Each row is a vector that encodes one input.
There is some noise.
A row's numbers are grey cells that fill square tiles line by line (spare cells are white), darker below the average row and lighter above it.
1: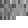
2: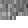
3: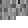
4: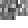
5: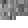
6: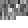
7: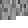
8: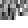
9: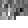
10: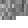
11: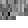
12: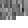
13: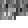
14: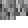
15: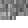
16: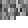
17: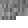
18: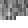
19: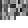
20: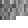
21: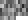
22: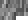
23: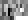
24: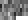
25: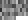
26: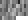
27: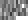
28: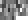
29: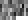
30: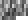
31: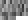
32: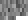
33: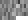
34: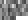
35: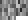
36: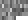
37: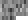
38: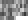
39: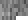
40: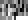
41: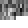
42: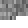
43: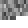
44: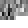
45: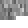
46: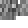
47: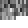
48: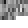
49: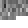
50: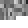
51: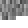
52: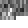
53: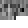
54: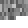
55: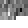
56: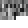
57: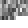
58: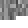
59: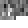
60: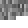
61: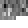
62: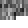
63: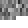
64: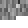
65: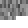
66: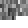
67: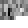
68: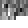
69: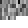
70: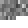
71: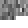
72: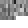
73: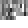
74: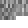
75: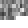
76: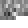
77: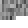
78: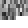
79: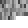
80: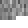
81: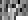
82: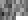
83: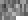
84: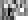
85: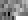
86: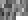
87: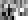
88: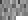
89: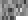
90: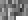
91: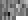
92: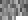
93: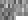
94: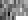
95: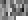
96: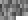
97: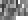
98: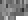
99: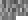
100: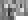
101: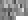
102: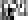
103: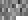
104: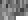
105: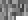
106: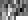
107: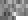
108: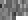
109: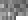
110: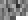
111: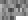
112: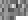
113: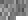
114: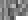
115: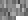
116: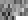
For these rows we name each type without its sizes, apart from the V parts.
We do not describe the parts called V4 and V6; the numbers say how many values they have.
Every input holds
a label, together with either a true/false value and a value of V6, or a value of V4.
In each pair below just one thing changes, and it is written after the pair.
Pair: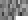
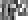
the label
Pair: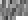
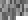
the value of V6
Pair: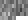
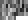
the value of V6
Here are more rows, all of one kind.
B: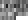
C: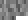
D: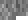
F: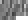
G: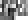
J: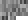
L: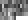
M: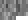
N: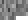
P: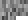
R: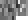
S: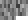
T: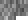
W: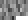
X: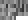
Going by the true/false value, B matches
F, J, P and X.
